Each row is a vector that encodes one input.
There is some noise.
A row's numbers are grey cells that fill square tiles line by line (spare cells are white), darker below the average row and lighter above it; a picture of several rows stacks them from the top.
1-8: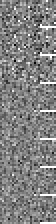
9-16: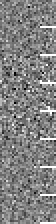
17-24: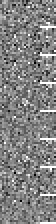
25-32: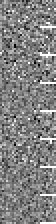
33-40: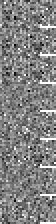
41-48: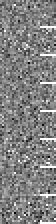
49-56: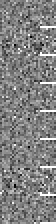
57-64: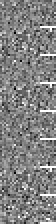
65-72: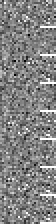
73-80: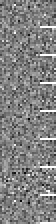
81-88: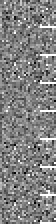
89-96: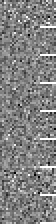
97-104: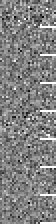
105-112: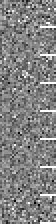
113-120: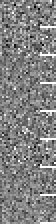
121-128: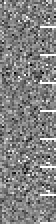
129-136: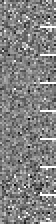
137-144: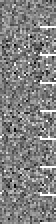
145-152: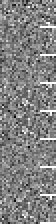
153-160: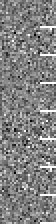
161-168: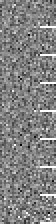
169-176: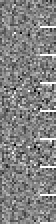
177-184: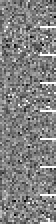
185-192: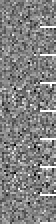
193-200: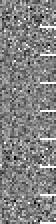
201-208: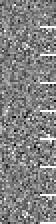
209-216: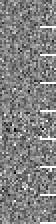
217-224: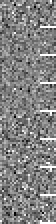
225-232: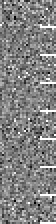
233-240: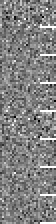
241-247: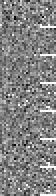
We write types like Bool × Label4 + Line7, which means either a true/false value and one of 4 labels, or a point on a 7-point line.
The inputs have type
Bool × (Tree11 + Unit) + Line19.
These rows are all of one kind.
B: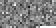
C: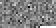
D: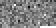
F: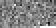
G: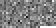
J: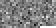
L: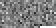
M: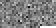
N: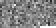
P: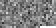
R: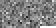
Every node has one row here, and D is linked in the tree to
M.
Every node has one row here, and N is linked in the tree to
F and J.
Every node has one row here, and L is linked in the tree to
P.
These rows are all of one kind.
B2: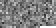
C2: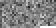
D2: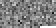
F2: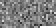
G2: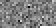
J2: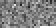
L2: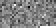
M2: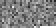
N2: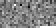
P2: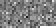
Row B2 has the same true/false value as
D2, F2, G2 and P2.
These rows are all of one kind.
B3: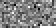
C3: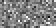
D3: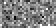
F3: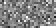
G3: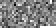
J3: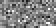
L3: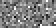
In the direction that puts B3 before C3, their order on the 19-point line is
D3, L3, B3, G3, F3, C3, J3.
